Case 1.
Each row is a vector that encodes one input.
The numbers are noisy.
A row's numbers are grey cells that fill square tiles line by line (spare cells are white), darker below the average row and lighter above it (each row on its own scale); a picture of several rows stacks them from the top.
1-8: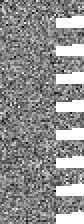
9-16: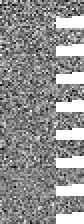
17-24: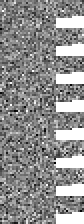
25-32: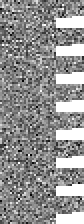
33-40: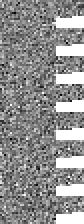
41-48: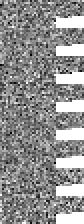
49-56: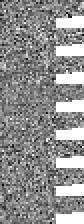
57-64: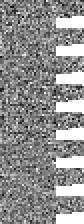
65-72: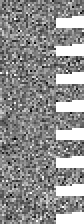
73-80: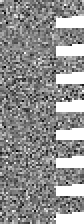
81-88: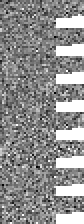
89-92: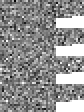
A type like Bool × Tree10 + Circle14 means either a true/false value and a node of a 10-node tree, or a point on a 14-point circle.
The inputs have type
Line17.
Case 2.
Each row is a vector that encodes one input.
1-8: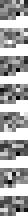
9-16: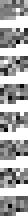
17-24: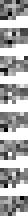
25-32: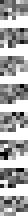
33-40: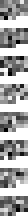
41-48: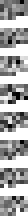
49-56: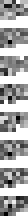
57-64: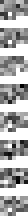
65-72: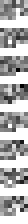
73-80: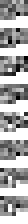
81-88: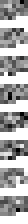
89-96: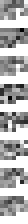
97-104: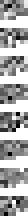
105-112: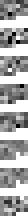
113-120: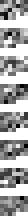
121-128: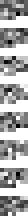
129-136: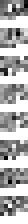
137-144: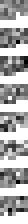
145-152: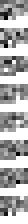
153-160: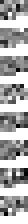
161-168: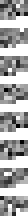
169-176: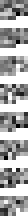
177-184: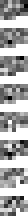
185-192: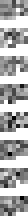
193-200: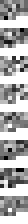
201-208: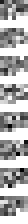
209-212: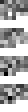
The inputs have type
Bool × Bool × Bool × Bool.
